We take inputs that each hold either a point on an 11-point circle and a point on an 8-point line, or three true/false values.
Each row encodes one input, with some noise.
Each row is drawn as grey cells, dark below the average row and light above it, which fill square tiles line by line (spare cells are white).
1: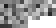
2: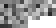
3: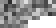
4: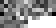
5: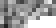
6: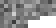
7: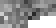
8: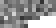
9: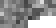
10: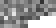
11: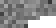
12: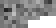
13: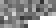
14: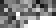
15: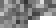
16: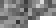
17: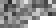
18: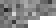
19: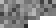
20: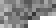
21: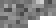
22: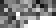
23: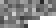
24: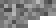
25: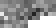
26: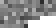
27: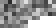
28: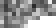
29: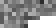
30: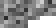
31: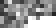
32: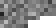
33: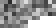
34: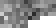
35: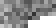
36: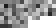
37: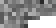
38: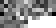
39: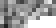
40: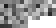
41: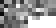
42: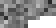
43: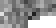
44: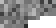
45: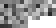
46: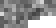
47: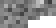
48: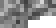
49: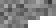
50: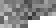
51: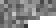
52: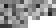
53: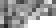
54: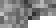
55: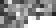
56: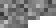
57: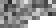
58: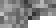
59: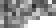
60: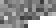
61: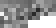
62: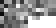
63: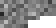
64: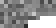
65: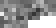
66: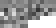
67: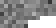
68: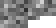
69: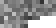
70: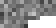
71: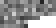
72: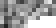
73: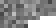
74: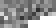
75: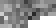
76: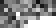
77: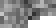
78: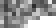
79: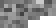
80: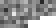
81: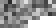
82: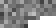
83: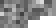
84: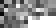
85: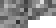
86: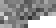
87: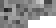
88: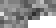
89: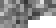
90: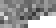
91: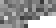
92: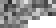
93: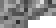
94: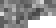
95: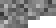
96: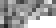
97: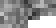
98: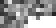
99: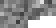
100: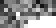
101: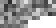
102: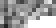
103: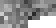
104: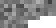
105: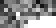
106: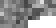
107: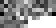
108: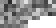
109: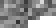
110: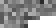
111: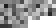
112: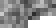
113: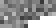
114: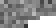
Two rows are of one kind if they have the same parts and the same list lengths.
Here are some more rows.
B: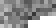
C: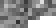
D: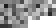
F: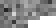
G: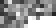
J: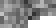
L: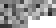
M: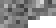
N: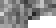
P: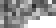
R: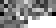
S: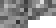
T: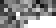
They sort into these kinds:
B, C, F, J, M, N, S
D, G, L, P, R, T

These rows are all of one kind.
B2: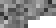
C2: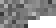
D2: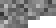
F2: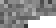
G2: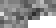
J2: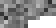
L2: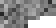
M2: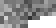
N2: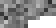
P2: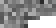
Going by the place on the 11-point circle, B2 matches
D2, J2 and N2.
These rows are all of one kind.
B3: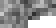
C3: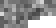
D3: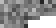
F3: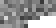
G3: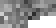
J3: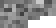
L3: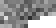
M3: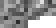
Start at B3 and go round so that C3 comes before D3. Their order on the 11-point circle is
B3, C3, M3, J3, D3, F3, L3, G3.
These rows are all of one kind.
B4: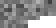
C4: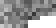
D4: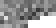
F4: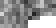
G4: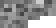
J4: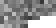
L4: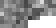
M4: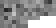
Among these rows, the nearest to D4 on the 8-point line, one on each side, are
B4 and L4.
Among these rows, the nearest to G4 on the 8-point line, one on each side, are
B4 and M4.
